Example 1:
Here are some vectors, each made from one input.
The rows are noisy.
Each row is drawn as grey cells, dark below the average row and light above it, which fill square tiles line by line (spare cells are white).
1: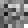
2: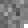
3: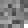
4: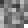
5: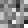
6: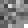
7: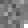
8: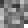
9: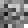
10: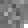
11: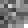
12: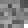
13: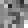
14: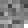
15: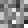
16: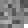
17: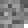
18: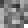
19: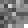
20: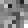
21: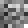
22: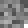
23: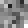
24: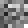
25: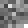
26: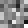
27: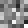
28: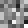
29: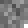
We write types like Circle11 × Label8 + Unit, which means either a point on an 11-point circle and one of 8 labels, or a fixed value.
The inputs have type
Tree7.
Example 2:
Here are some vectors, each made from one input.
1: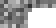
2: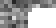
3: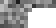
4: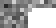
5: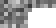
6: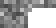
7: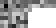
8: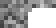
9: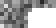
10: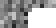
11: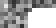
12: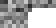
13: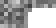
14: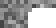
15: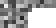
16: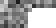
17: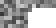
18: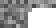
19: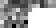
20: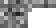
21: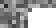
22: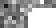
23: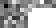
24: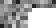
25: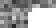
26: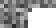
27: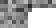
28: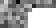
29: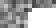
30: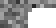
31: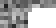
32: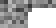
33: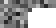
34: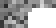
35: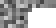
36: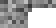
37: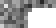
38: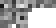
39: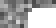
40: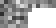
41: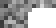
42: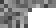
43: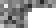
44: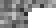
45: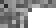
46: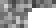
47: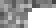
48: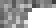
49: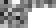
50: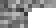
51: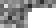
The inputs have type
Circle10.
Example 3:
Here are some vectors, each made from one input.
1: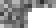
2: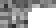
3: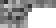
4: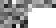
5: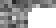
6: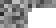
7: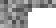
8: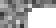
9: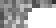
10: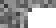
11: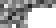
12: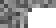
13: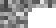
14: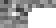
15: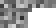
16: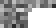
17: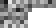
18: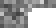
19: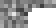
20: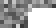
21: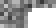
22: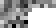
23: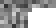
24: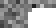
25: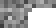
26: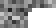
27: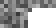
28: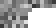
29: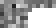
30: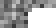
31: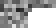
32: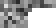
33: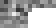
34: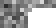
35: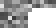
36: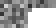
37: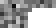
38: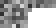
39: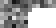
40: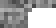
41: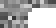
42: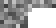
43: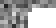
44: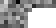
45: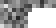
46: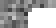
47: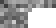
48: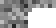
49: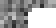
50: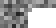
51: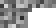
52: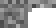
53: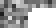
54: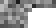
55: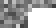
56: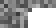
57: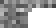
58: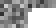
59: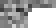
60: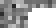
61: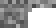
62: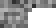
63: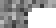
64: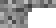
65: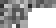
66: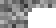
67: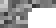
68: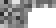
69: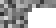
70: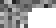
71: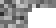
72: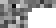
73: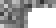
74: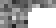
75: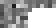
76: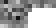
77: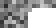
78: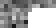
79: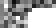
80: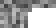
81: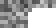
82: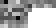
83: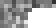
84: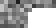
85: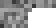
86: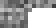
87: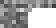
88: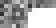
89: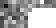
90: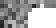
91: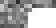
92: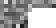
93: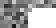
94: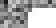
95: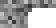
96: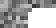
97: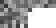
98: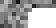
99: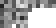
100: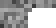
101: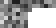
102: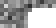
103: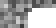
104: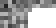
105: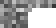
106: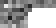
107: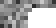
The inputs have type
Circle20.
